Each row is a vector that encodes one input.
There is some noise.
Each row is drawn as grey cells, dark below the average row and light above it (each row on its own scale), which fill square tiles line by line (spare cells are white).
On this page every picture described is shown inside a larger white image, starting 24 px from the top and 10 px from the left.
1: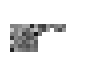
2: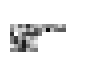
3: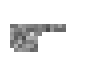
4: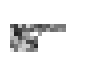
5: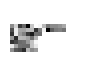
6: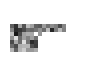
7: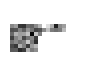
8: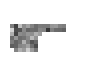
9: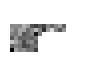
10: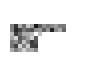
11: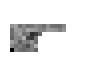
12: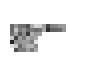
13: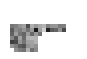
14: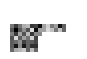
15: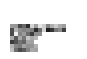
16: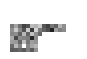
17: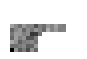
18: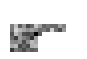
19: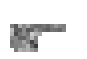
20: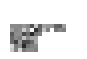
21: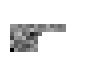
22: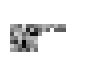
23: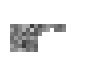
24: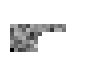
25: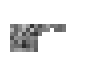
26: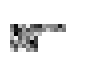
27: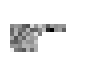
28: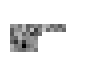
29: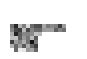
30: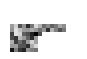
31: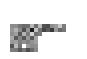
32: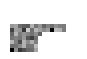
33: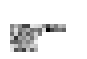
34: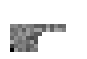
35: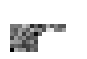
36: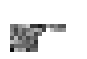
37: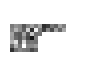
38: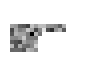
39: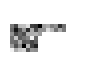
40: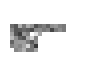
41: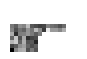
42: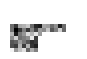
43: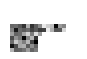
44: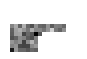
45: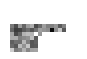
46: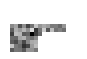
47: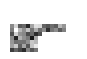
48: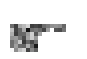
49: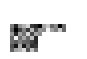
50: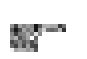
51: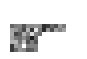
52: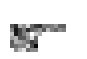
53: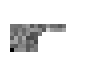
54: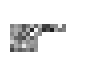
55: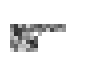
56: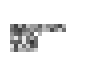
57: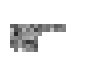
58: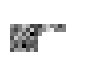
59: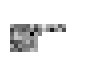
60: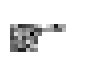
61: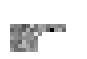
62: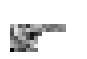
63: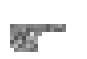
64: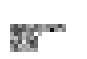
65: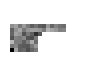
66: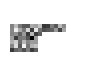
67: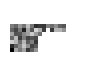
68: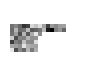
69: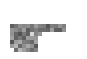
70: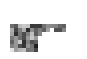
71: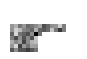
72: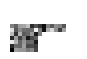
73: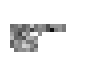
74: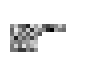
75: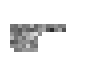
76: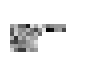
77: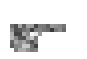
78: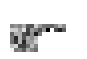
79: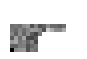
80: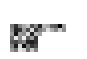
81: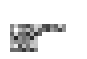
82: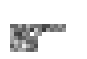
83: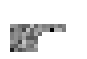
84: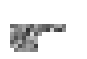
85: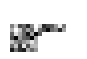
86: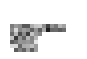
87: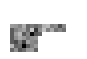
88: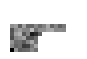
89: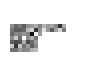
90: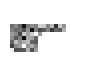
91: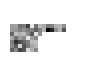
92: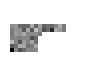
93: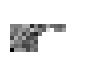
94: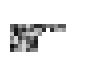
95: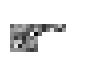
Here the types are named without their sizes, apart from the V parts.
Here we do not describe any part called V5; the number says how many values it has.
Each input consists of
a list of items, each a label and a value of V5.
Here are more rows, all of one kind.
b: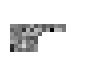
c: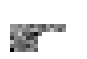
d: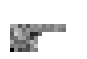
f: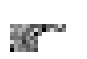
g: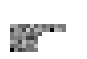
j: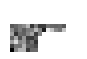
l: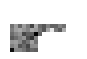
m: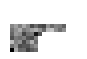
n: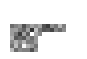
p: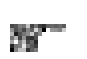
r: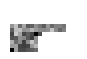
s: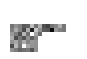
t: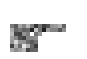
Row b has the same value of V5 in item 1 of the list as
g, m, r and s.
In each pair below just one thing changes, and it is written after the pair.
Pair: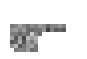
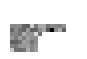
the label in item 2 of the list
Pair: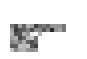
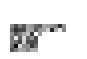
the value of V5 in item 1 of the list
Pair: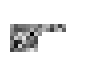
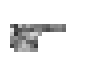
the value of V5 in item 2 of the list
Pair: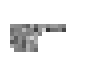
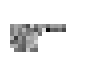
the value of V5 in item 2 of the list
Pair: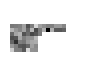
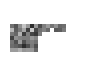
the label in item 2 of the list
